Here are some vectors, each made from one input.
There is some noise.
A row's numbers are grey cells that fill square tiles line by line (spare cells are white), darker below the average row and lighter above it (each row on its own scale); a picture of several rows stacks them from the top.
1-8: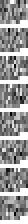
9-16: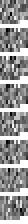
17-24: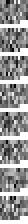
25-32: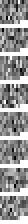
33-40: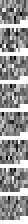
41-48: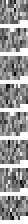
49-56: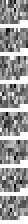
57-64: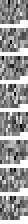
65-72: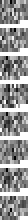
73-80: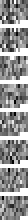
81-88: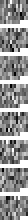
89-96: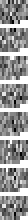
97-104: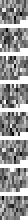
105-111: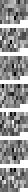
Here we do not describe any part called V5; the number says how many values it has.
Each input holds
either one of 7 labels, or a true/false value and a value of V5.
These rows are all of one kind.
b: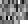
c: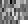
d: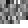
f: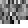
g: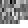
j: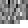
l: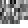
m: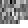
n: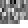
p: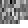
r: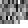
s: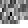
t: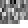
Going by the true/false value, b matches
d, f, j and r.
